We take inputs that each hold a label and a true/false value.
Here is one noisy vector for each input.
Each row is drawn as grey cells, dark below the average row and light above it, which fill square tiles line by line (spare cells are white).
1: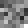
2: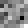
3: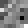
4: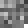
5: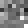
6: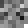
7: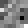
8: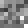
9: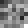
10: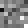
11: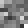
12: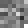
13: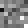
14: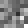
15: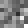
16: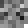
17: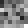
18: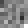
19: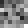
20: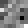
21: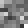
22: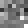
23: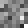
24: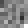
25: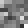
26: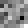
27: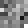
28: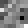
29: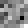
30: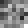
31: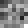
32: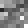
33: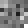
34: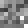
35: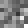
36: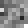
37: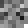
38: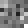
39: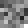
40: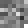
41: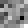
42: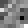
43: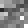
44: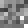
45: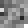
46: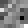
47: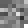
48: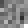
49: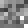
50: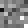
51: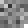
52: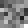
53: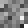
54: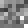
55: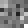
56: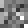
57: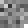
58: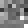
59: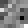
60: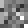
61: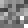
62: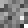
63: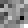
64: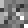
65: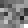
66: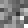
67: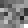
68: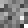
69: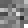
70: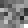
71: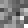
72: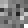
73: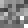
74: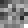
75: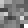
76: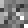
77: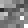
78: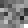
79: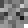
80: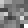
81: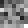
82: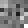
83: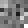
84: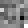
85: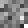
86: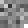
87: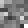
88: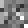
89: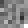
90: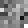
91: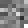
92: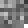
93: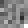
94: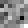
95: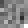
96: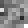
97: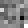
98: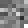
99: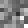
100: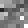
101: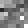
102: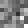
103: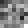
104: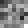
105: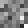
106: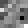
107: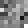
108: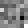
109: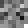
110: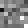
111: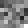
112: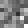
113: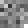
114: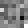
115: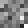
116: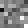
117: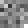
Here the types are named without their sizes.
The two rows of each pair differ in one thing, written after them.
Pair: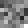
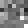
the true/false value
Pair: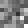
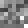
the label
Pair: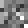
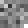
the label
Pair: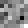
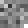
the true/false value
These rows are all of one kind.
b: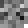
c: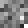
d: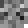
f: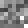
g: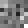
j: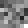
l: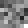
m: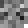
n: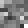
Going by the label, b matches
d, g and m.
